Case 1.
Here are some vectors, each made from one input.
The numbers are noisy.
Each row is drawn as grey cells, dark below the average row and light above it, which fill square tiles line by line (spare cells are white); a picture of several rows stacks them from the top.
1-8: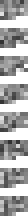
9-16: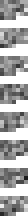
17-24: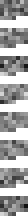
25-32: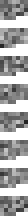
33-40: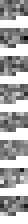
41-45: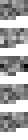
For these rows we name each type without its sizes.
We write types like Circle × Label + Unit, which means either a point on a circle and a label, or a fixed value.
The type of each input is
Bool × Bool × Bool.
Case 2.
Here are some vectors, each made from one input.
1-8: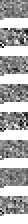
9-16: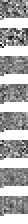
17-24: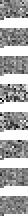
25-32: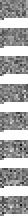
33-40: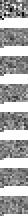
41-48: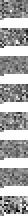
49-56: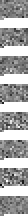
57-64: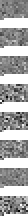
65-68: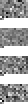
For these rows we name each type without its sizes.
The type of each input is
Line.
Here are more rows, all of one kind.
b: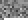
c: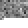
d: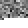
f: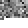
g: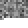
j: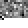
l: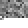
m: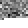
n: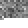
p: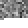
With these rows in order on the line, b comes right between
d and p.
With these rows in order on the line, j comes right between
f and l.
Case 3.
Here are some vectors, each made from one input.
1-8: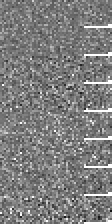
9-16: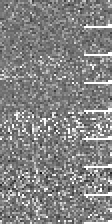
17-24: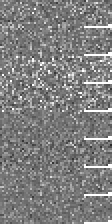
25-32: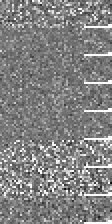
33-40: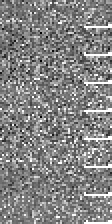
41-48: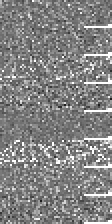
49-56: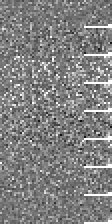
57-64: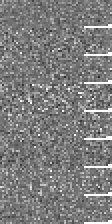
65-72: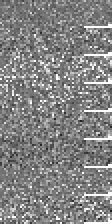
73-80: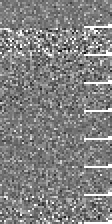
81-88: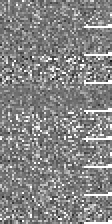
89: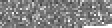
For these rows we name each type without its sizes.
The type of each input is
Circle.
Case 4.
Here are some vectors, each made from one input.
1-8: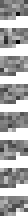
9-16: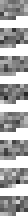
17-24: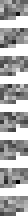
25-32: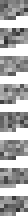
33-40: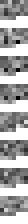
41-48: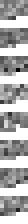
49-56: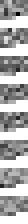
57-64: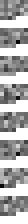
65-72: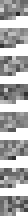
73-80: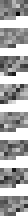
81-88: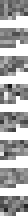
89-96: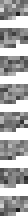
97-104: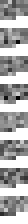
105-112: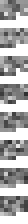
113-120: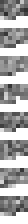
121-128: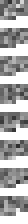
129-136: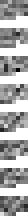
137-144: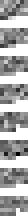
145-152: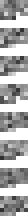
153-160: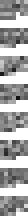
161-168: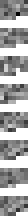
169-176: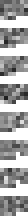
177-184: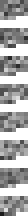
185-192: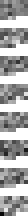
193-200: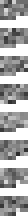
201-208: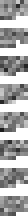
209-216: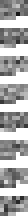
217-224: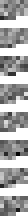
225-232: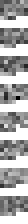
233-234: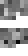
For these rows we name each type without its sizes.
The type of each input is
Bool × Bool × Bool × Bool × Bool.
